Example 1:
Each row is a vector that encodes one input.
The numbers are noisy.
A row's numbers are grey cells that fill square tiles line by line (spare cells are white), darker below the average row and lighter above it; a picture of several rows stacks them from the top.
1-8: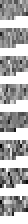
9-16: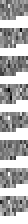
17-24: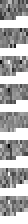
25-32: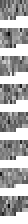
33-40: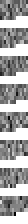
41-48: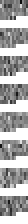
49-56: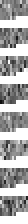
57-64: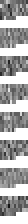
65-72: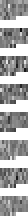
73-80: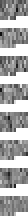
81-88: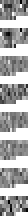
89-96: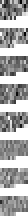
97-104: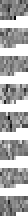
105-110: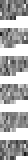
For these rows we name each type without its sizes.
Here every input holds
either a point on a circle, or a point on a line and a true/false value.
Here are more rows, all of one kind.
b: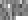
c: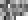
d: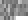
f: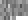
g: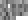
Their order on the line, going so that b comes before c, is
f, d, b, g, c.
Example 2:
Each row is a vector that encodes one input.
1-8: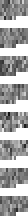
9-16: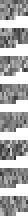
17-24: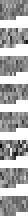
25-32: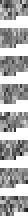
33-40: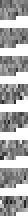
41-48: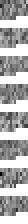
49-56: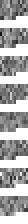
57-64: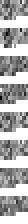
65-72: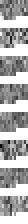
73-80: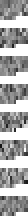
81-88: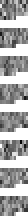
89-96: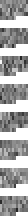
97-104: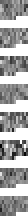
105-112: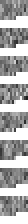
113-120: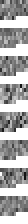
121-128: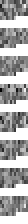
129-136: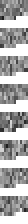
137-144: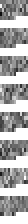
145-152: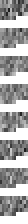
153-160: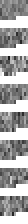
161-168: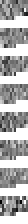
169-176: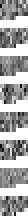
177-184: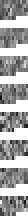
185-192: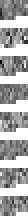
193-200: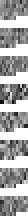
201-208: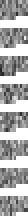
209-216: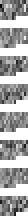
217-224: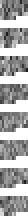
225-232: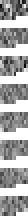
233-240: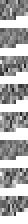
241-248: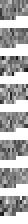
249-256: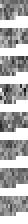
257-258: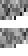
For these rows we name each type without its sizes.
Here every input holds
a point on a line, together with either a point on a circle, or a point on a line.
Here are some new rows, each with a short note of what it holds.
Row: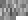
a point on a circle and a point on a line
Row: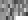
a point on each of two lines
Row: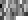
a point on a circle and a point on a line
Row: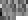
a point on a circle and a point on a line
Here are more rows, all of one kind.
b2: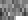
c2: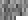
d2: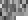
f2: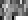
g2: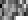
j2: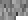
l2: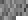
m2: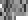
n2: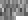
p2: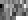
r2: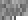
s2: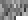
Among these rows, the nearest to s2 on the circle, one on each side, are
j2 and r2.
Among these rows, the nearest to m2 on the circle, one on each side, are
b2 and g2.
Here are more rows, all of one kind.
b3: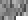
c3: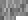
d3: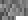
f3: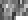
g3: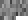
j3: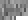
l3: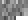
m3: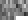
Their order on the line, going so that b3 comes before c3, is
d3, m3, j3, g3, b3, c3, l3, f3.
